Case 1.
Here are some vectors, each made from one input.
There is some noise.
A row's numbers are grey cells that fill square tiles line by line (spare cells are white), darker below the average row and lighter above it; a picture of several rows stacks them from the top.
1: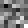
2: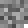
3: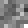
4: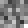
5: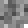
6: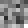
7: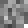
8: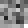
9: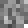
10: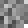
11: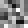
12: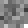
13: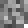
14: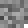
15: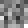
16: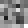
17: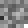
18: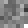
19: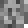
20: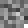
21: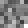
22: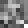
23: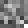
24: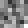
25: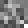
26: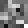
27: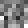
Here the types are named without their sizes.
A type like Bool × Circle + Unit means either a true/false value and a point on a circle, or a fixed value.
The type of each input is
Line.
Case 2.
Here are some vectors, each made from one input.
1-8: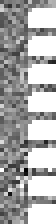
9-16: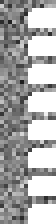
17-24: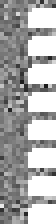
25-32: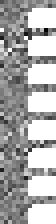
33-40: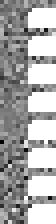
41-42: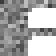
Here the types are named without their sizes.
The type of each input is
Line.
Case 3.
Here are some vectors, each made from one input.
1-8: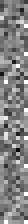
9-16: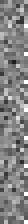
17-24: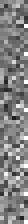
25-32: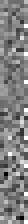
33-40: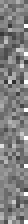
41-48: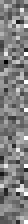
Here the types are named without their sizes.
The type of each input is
Tree.
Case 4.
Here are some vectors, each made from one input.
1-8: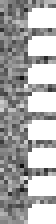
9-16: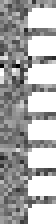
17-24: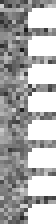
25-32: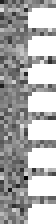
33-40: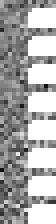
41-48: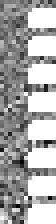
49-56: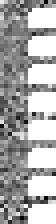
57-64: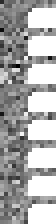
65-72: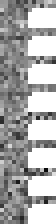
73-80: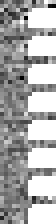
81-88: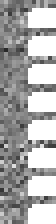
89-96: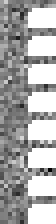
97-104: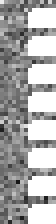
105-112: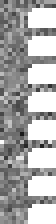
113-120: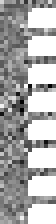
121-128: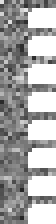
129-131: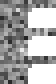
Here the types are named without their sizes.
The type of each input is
Line.
